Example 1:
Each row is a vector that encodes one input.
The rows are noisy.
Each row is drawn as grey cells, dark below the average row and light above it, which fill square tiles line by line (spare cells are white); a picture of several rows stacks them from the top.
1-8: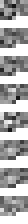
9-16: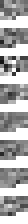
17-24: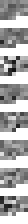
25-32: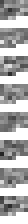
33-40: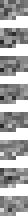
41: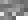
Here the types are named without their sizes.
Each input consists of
three true/false values.
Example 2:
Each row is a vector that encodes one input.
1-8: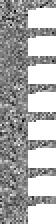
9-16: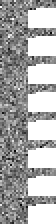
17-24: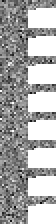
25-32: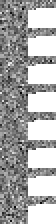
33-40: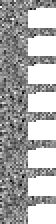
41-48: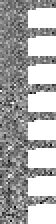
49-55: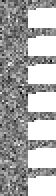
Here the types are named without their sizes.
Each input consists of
a node of a tree.
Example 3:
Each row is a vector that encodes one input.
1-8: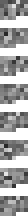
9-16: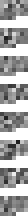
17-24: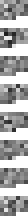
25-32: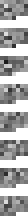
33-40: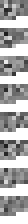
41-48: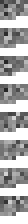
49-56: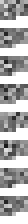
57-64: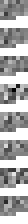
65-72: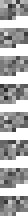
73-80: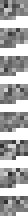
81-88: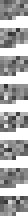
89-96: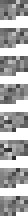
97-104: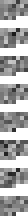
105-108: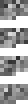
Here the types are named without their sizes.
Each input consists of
three true/false values.
